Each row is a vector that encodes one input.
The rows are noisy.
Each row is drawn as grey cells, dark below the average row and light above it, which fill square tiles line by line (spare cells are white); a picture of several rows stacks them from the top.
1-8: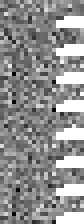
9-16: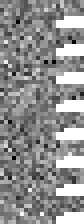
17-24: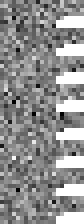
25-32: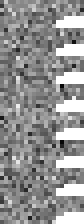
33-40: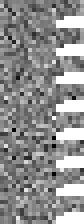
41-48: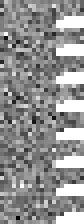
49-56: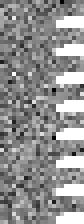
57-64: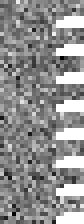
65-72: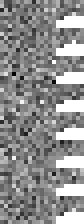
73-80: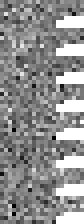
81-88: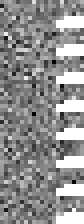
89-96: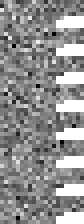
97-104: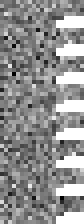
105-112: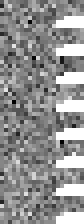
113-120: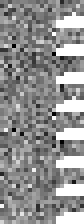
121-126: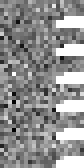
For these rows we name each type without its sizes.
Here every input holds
either a point on a line, or five true/false values.
